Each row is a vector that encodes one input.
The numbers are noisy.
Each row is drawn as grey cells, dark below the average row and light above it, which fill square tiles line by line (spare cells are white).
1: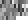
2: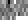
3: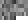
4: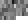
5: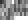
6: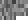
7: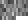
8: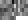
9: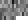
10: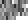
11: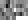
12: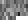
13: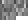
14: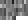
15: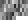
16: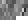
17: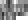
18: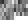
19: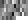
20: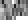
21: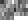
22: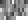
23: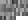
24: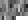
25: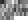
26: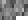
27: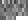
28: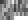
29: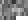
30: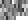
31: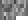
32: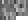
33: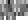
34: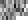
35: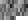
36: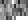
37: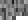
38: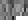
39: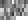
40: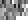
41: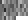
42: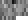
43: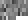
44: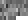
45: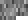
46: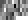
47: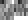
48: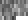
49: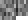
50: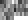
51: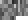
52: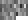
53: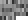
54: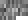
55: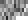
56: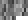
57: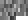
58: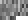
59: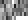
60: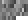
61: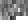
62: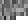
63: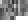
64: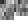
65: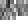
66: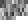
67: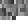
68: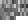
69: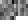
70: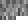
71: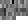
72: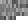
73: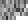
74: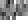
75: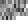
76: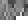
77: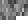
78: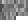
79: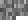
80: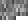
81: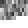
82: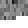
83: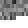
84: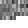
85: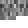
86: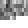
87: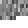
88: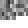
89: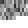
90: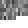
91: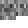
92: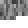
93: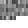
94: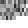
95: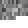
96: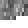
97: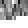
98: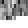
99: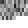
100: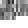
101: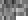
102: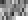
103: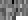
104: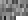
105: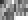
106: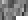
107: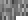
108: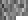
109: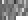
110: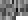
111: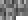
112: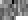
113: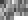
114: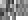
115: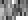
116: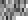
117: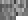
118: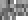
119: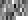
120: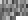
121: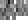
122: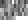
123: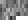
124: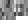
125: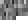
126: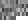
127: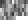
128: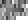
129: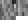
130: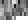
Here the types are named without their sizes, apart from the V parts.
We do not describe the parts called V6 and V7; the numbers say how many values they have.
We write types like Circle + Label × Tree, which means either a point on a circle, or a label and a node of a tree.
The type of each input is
Bool × Line × V7 + V6.
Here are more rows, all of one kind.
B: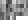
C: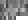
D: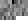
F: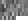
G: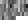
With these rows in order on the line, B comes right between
C and G.
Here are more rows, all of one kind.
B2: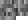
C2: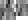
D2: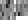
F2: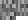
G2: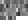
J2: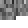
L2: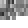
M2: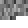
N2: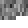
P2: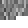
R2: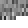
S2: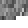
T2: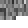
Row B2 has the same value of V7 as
J2 and T2.
